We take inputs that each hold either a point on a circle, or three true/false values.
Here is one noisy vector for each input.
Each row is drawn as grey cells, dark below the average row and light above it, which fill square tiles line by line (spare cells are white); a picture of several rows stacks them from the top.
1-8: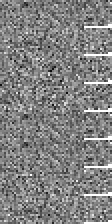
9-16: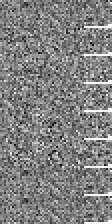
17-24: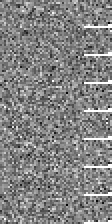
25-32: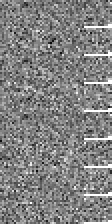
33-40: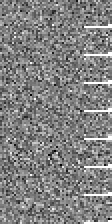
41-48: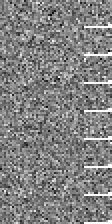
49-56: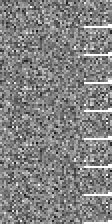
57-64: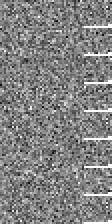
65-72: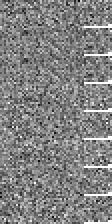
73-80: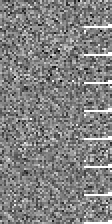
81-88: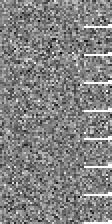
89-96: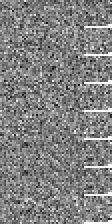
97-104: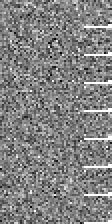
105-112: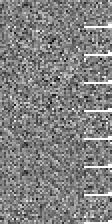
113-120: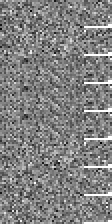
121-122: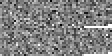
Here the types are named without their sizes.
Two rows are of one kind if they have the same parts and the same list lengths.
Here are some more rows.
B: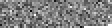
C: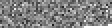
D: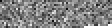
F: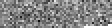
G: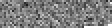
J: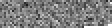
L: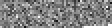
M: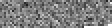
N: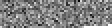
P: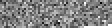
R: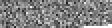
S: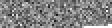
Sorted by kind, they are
B, G, J, M
C, D, F, L, N, P, R, S

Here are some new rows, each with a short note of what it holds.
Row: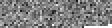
three true/false values
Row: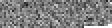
three true/false values
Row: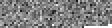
three true/false values
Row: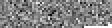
three true/false values
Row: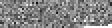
a point on a circle
